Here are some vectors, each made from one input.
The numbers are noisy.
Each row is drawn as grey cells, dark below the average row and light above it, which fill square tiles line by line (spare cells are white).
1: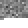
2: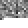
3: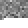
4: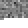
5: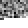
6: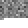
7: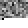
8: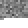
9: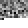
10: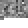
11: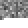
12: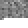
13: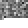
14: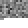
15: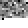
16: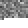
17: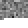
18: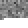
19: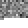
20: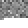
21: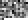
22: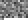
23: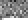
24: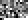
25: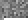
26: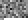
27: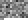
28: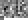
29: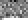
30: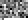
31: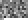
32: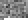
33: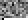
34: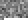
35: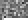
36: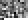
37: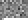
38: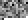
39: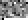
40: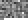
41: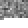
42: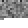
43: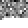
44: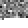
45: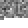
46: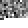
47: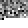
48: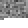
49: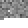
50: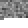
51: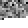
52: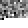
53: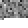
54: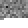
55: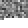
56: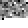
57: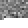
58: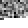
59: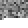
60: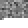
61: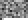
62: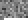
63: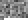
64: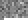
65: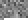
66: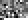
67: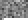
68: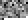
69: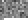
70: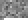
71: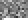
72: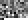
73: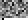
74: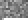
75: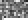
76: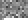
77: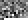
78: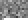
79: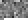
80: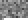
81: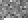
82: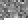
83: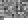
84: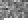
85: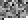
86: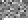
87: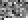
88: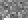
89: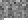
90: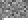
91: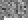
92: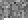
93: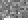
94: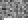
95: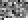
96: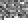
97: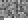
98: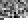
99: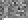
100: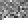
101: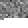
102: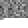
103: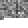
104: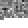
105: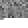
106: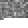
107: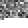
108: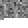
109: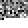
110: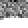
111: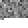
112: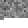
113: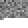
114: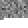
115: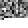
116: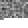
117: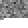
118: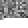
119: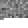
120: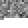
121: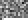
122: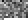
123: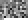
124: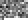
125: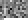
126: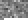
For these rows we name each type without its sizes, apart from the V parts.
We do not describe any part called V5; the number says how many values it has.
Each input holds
either a point on a line and a true/false value, or a list of items, each a label and a value of V5.
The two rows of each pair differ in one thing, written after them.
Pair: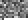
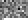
the value of V5 in item 2 of the list
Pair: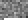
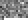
the value of V5 in item 1 of the list
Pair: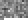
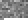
the label in item 2 of the list
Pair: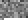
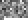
the value of V5 in item 1 of the list
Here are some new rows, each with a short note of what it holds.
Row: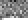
the empty list
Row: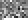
a list of one item
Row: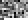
a point on a line and a true/false value
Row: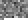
a list of two items
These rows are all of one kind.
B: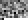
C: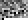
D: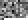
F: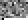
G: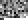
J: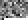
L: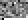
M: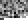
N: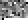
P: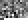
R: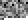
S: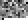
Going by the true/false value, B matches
C, G, M and P.
